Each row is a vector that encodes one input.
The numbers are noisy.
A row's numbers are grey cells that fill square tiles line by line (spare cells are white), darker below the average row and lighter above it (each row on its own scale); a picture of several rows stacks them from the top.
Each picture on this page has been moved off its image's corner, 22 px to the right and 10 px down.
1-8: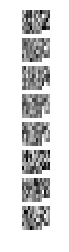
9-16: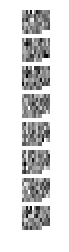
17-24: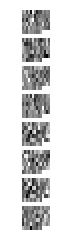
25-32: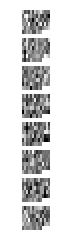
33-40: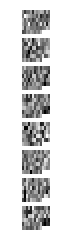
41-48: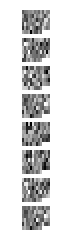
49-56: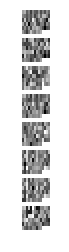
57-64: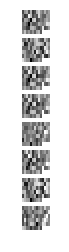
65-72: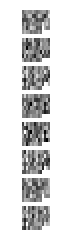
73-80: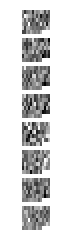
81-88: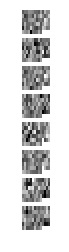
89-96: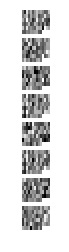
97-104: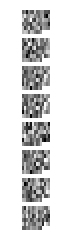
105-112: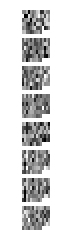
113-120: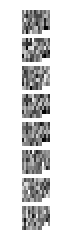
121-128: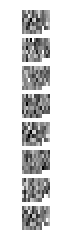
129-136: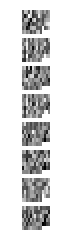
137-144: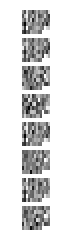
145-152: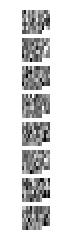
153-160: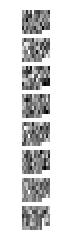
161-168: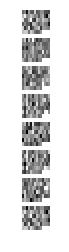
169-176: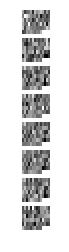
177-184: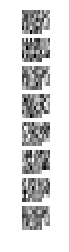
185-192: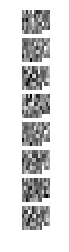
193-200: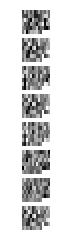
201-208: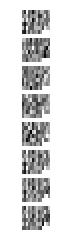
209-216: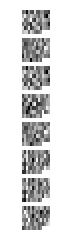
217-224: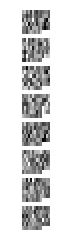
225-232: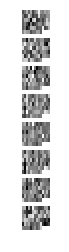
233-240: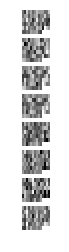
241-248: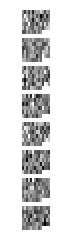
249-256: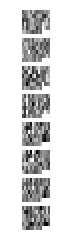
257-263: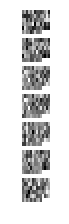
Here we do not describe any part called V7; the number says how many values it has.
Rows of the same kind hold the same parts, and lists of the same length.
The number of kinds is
4.
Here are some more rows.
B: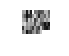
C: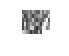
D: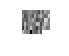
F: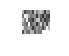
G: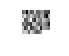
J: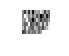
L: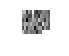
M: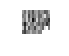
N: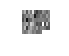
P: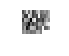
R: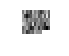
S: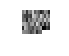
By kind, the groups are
B, L, N, R, S
C, D, P
F, J, M
G

